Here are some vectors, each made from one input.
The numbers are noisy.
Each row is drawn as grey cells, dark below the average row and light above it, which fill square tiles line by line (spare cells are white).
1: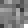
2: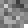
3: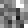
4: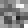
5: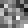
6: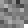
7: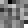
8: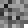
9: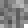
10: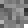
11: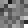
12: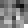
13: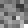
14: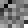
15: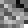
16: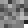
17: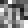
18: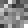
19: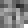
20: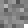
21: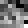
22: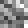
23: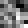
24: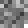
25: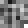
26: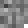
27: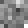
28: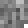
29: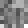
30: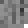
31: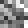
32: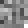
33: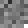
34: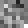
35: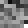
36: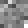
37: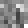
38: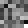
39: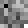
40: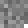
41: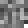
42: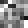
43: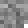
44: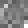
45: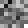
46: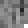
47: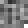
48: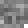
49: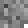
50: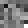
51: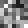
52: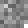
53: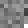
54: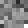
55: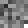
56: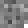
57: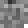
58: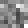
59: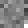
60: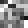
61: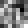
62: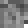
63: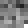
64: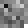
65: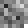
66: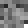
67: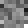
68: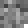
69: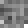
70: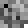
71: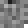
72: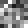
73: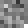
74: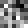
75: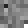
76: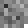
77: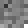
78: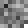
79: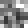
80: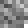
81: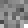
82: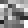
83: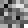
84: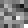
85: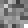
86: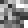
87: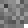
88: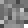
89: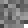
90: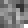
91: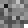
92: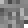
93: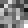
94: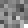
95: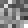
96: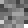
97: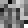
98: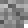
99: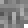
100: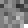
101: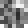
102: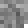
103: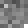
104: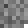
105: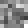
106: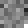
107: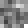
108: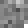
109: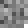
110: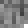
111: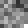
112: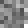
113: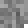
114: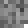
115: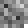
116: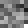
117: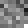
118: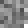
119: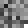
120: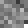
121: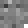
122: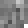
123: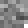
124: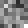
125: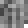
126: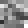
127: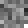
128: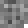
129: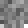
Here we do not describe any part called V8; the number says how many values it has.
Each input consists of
a true/false value, together with either a point on a 3-point line and a point on a 4-point line, or a value of V8.
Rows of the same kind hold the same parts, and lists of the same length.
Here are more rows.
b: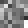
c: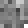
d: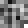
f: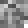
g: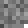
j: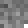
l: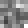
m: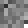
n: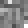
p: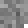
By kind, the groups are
b, c, d, f, l, p
g, j, m, n

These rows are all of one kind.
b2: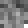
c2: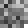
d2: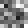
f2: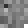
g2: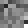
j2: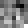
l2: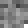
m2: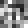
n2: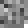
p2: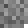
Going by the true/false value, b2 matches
l2 and p2.
